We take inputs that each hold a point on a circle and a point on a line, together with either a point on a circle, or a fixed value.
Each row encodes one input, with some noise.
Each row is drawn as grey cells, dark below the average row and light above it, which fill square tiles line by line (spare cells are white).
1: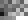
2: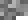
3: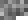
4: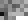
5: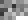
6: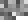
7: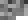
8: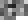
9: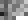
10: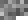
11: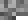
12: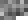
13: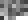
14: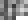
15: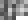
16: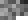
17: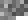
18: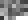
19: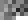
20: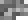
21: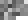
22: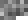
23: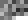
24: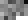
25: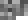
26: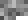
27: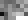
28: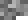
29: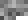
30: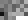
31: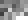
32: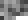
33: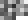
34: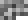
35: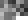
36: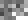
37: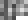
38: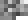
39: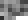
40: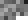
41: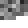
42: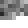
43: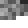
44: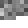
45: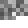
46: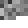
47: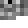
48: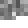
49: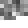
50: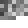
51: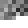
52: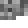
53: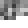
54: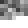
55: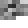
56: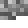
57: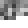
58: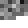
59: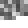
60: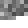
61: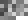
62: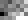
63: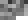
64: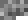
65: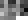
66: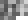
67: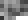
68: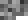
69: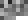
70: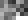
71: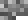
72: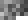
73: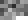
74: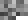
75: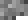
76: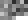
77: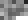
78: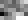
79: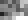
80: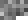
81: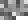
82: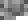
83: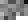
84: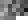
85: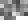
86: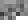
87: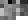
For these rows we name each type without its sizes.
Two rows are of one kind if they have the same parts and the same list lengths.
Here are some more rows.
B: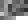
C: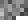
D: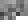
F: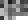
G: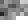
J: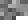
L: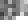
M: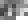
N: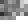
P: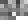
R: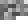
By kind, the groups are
B, D, F, G, L, M, R
C, J, N, P

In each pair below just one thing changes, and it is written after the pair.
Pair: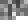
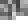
the place on one of the two circles
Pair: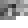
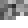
the place on one of the two circles
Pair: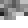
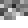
the place on the line
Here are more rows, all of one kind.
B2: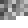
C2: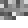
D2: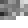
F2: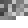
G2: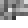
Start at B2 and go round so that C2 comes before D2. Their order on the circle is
B2, F2, G2, C2, D2.
